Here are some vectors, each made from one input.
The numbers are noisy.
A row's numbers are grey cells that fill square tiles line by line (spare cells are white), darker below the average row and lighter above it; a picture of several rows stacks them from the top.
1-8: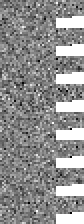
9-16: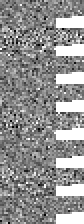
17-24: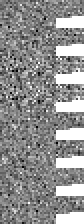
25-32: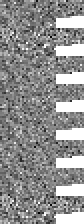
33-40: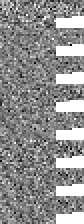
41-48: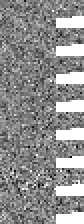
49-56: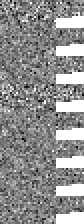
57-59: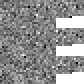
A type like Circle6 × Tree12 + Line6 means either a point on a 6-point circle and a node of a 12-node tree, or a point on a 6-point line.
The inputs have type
Bool × Bool × Bool × Bool + Line4.
